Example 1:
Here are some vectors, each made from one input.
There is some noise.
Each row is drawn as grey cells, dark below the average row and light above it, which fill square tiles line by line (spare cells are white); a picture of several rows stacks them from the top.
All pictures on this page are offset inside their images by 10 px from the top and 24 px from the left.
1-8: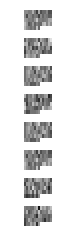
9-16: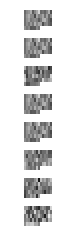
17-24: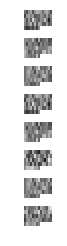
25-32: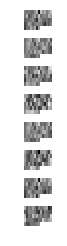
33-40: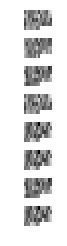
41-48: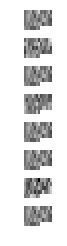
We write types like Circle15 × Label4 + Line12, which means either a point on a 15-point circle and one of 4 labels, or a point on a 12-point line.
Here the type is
Bool × Bool × Bool.
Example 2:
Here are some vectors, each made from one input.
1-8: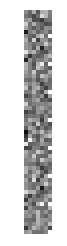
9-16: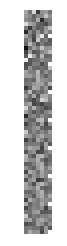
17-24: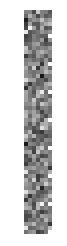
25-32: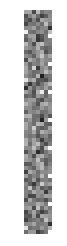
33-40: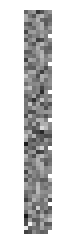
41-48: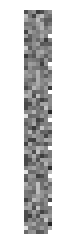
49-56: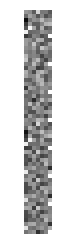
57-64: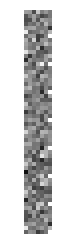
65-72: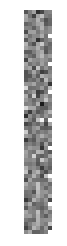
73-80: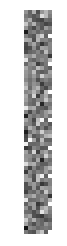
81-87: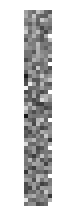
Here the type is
Line10.
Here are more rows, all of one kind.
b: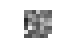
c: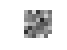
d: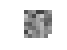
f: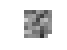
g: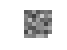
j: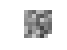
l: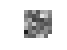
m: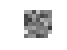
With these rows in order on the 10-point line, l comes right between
c and g.
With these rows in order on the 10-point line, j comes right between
f and m.
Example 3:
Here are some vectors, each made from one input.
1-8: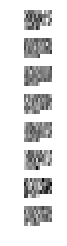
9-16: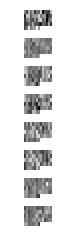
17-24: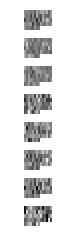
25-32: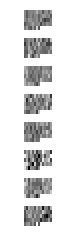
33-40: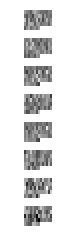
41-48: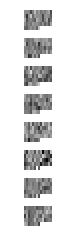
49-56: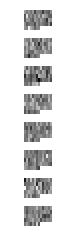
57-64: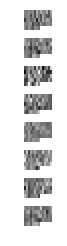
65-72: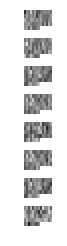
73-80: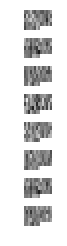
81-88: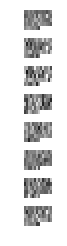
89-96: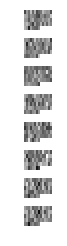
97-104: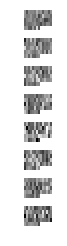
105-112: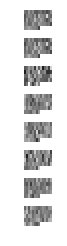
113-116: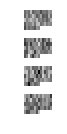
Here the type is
Tree11.
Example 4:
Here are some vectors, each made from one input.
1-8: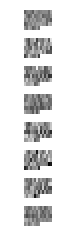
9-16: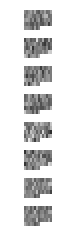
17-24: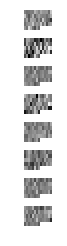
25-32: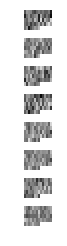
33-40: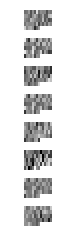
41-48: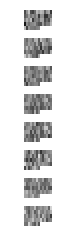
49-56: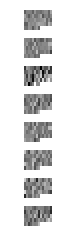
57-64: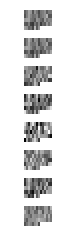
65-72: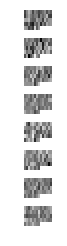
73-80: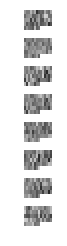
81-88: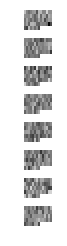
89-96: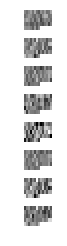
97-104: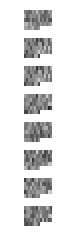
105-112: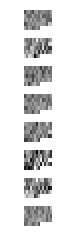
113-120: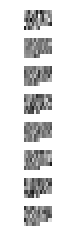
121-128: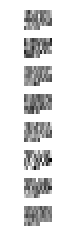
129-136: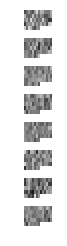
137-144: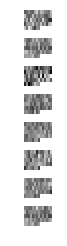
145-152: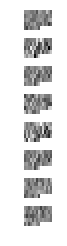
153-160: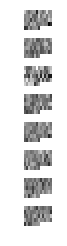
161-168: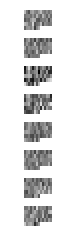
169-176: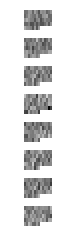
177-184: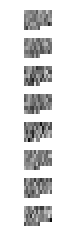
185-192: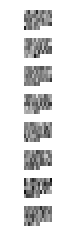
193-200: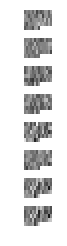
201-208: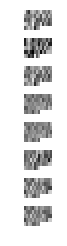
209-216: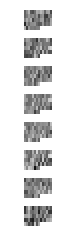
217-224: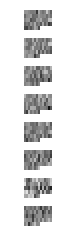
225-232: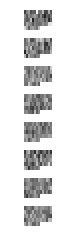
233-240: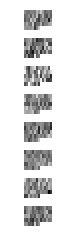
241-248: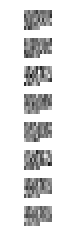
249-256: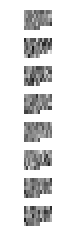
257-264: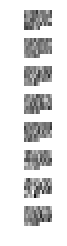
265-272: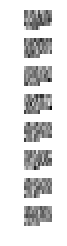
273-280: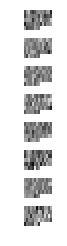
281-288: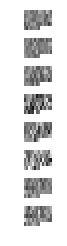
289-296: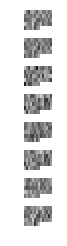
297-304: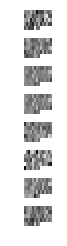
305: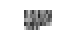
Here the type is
Label6.
